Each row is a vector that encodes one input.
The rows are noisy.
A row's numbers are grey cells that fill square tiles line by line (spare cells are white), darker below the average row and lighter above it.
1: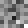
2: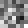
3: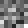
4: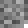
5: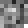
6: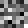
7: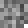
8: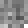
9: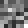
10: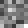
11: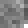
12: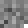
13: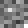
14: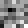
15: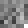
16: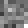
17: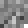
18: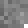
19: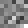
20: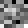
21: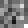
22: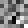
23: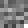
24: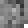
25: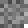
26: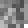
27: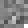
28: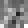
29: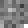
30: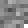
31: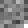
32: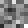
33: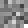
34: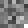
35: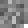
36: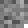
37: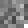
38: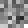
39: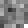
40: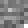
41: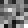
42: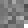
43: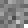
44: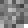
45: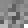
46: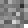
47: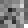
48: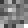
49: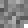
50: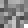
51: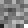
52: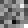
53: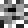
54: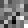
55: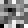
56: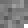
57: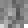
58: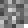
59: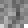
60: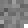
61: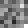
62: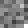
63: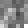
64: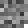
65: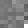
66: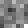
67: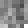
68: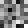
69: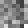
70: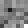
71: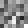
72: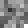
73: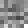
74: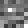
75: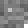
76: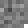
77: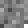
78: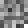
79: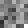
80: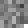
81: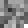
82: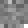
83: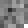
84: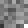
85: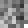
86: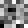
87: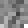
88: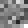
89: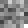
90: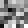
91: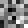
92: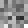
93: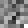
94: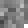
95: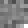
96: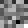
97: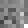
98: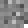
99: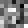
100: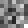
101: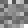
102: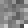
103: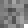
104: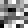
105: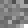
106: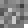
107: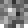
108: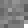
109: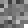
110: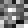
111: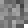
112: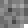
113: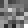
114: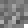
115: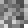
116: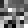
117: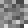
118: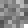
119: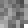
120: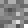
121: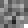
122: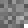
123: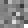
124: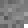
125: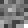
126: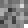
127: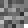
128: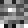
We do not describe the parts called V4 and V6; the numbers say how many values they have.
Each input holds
either a fixed value, or a point on a 3-point line and a point on a 5-point line, or four true/false values, or a value of V4 and a value of V6.
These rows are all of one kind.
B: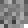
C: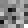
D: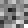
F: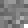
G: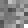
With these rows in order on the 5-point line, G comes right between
B and D.
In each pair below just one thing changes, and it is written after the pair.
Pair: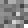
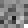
the place on the 5-point line
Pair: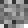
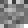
the place on the 3-point line
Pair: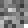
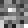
the place on the 5-point line
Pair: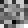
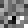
the place on the 3-point line
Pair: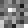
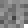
the place on the 5-point line
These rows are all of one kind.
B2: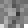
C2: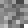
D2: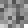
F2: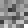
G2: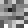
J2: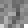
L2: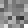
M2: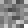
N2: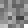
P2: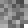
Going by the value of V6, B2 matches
F2, G2 and N2.
